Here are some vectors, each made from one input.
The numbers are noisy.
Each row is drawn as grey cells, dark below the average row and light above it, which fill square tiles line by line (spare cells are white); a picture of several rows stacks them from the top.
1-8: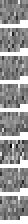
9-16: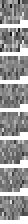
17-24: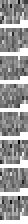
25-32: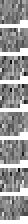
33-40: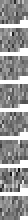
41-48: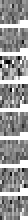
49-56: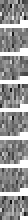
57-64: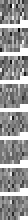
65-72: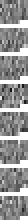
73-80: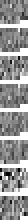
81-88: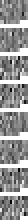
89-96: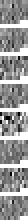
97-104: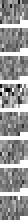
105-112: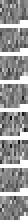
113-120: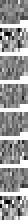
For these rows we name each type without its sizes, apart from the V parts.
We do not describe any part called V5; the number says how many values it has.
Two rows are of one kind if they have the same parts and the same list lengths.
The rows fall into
3 kinds.
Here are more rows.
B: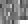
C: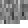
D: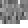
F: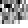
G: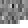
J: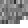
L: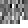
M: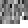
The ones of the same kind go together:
B, C, D, G, J
F
L, M

